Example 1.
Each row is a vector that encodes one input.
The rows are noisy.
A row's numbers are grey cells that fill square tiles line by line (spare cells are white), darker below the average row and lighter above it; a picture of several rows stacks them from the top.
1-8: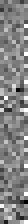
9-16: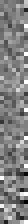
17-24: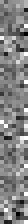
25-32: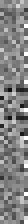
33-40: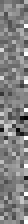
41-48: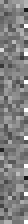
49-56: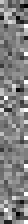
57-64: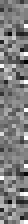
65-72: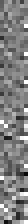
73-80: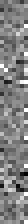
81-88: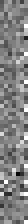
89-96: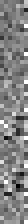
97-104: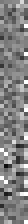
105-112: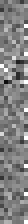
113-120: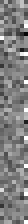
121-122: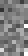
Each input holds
either a point on a 4-point line and a true/false value, or a point on a 12-point line.
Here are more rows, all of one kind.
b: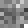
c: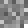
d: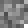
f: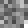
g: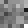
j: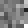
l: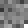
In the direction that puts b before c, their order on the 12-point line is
l, d, j, g, b, f, c.
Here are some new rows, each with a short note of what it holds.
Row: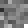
a point on a 12-point line
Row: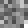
a point on a 12-point line
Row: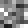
a point on a 4-point line and a true/false value
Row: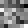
a point on a 4-point line and a true/false value
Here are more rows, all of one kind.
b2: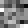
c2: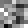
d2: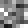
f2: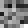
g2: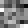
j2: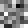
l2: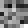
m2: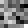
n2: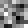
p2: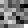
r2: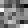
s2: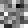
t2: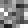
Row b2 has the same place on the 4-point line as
d2, g2, r2 and t2.
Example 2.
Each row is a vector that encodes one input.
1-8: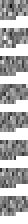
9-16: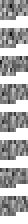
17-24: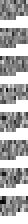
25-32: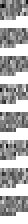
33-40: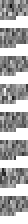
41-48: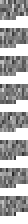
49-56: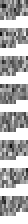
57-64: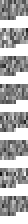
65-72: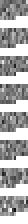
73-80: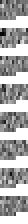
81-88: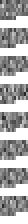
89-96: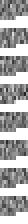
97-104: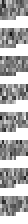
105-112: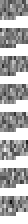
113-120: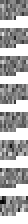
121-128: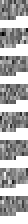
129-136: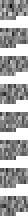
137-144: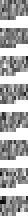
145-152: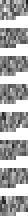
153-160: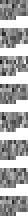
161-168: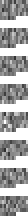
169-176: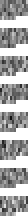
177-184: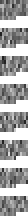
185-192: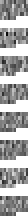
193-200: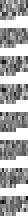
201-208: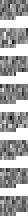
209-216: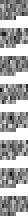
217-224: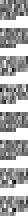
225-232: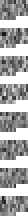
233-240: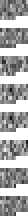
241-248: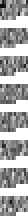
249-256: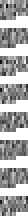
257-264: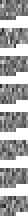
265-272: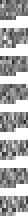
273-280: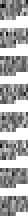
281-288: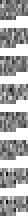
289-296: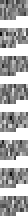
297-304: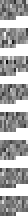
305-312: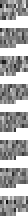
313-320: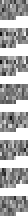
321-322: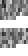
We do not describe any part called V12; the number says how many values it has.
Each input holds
either a point on a 20-point circle, or a true/false value and a value of V12.
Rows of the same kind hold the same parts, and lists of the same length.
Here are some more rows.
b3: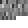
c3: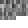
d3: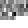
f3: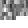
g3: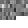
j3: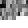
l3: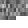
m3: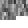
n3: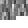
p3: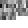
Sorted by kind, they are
b3, c3, g3, l3, m3, n3
d3, f3, j3, p3

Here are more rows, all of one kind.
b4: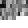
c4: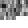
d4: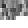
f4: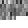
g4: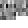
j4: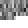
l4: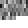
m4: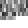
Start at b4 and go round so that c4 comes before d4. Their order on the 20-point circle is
b4, c4, d4, m4, j4, g4, l4, f4.
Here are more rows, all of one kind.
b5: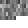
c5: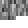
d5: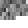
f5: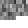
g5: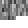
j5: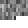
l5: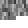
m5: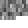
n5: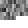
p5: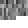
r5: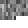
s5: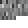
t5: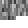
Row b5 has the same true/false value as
j5, p5, r5 and s5.
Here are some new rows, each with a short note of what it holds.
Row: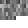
a true/false value and a value of V12
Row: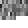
a point on a 20-point circle
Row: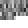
a point on a 20-point circle
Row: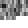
a point on a 20-point circle
